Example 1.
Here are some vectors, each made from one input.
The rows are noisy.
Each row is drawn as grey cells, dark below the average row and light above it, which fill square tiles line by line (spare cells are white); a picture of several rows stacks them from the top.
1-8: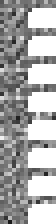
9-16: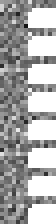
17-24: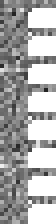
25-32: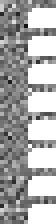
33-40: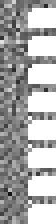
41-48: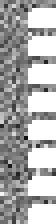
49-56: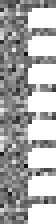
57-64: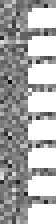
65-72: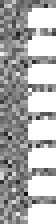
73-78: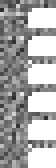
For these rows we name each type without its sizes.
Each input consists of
a label.
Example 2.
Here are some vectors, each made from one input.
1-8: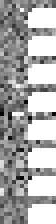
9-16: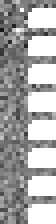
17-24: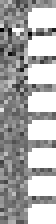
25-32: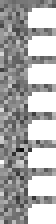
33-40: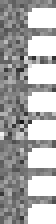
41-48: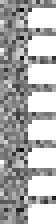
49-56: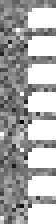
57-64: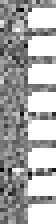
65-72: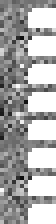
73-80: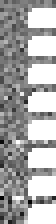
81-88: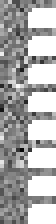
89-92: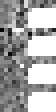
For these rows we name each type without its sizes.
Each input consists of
a node of a tree.
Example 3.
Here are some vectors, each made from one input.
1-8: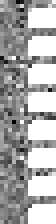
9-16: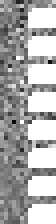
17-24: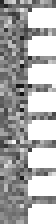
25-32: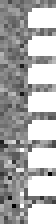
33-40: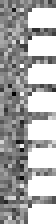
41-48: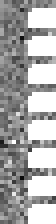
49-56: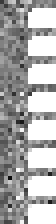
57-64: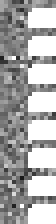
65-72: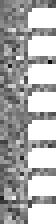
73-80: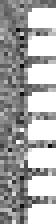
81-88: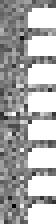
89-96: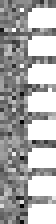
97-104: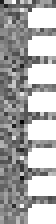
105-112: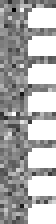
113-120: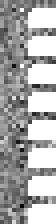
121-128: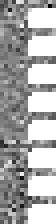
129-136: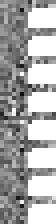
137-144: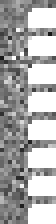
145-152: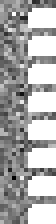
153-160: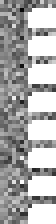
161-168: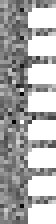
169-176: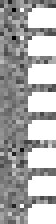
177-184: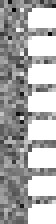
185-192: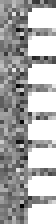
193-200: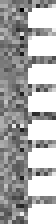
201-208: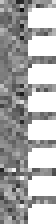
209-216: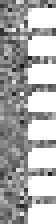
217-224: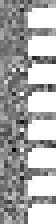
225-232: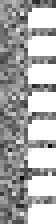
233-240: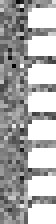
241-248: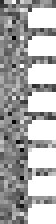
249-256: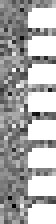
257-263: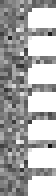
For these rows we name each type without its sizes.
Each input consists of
a node of a tree.
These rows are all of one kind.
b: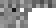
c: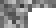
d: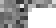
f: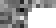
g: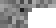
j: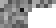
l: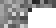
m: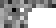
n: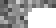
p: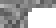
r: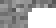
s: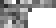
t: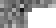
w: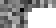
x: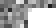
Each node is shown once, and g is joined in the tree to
d, f, j, p and t.
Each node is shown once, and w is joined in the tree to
t.
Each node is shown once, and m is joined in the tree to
b.
